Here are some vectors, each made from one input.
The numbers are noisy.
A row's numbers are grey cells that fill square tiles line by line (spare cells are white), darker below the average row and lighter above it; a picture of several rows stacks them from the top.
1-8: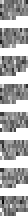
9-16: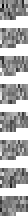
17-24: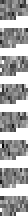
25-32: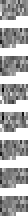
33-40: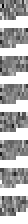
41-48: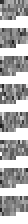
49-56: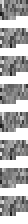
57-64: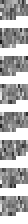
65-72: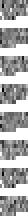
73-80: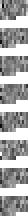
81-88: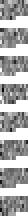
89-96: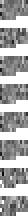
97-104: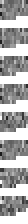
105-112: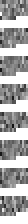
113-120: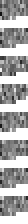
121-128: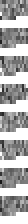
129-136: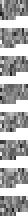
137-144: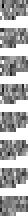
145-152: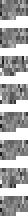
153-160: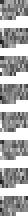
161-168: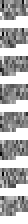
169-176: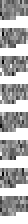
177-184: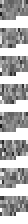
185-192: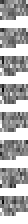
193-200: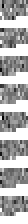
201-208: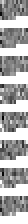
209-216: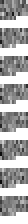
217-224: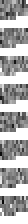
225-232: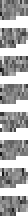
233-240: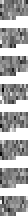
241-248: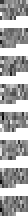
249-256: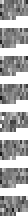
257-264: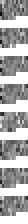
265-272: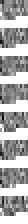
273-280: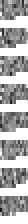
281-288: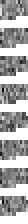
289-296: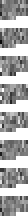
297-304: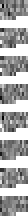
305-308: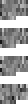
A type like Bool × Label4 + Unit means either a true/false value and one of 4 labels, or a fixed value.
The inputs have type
(Circle8 + Unit) × Line13.
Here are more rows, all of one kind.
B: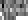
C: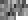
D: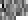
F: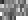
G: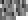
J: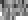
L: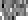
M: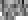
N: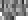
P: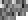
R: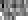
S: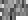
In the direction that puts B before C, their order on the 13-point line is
D, G, L, B, F, R, J, C, M, S, N, P.
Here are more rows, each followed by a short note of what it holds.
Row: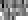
a point on an 8-point circle and a point on a 13-point line
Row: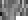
a point on a 13-point line
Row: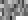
a point on an 8-point circle and a point on a 13-point line
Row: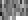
a point on a 13-point line
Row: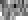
a point on an 8-point circle and a point on a 13-point line
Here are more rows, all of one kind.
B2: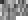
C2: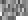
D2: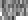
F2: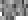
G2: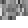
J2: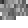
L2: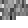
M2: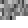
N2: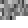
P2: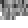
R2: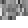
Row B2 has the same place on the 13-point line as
J2 and P2.
